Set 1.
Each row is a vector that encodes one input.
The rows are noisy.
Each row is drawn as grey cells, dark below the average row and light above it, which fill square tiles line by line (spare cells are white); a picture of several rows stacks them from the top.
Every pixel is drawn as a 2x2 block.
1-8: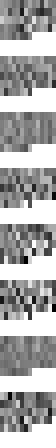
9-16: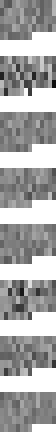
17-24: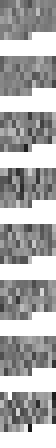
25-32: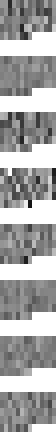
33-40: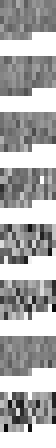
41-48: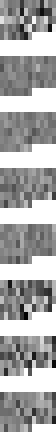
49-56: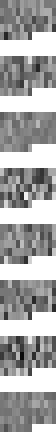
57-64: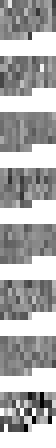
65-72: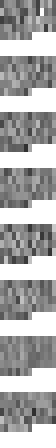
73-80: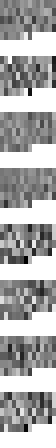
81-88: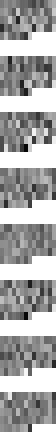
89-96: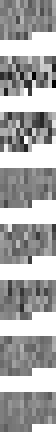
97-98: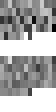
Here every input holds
either two labels (each one of 8), or a node of a 7-node tree.
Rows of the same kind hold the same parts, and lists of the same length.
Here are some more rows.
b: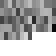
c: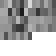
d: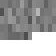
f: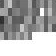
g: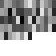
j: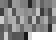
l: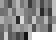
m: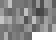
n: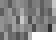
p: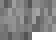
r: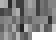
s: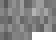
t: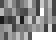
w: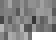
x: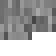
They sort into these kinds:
b, d, j, l, n, p, s, w, x
c, f, g, m, r, t

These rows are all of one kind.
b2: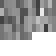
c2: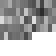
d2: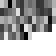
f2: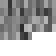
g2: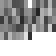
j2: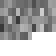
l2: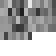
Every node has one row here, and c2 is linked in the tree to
l2.
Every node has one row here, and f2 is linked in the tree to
b2, d2 and l2.
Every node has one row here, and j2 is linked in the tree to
b2.
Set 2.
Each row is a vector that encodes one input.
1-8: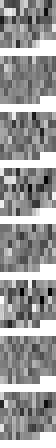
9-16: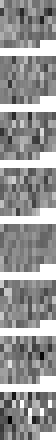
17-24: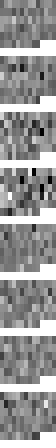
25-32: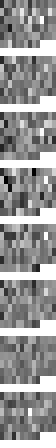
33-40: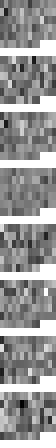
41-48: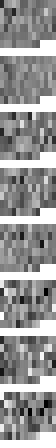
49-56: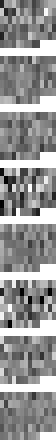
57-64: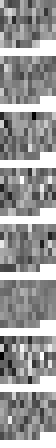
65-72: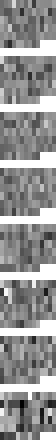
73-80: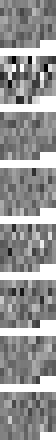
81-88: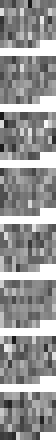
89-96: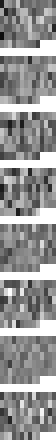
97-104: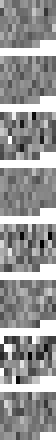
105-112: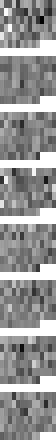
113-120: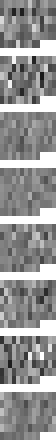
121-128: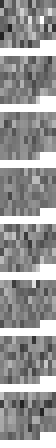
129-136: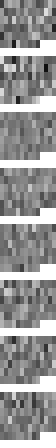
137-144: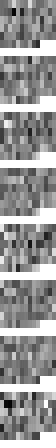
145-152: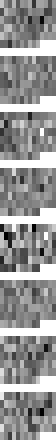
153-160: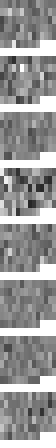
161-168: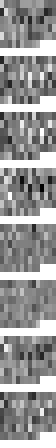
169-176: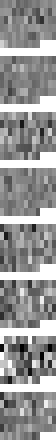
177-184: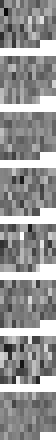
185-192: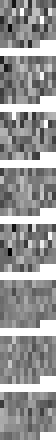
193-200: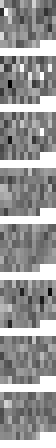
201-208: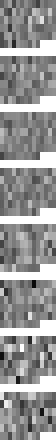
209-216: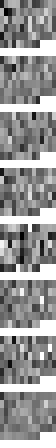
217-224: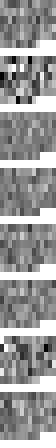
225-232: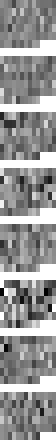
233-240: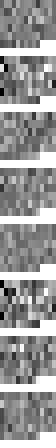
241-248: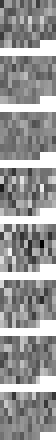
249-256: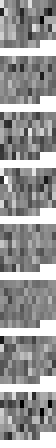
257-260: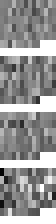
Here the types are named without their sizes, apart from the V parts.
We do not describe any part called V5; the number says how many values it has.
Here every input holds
a point on a line, together with either a point on a line, or a value of V5.
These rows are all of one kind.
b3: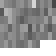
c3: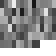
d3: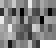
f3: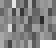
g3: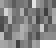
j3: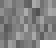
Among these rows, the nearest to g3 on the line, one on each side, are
d3 and j3.
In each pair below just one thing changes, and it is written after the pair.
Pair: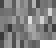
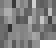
the value of V5
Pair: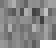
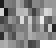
the value of V5
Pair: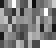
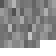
the value of V5
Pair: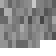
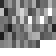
the place on the line
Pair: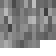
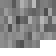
the value of V5
